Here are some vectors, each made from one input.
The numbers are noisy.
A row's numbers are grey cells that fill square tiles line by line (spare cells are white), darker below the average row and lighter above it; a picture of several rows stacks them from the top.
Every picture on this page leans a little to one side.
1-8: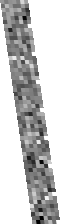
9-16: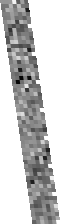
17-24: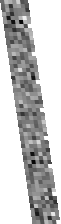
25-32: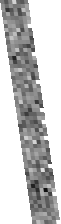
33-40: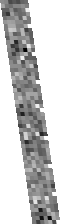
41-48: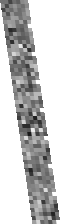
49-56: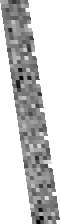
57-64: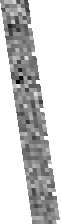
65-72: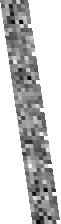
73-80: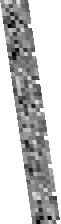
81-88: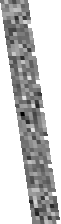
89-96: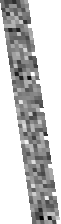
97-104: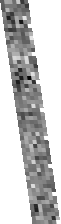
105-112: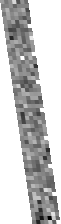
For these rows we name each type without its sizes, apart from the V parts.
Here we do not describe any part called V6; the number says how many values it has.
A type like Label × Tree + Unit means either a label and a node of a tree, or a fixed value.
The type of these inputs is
Line + (Tree + Unit) × V6.
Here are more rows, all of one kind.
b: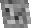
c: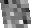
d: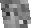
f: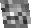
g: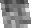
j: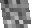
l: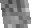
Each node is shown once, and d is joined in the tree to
c and f.
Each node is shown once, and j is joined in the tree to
f and l.
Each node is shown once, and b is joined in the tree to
g.
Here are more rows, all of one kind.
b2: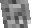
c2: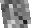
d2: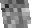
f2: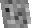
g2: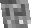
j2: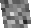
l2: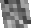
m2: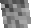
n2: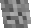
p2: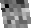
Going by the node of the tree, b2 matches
d2, j2, l2 and n2.
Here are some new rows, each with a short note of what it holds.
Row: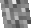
a value of V6
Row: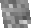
a value of V6
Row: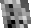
a point on a line
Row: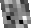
a point on a line
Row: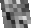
a point on a line
